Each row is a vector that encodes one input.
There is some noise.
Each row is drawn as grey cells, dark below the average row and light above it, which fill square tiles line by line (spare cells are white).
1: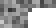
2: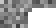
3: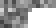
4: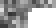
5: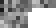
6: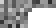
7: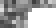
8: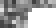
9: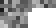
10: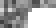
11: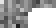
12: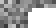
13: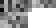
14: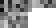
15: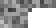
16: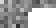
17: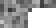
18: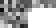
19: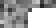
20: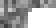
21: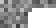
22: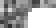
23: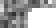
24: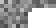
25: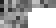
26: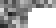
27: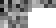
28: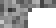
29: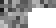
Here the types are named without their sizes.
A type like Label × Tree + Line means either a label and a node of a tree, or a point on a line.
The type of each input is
Line.
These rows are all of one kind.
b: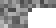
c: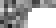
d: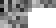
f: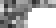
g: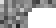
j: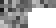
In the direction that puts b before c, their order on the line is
d, j, b, g, c, f.
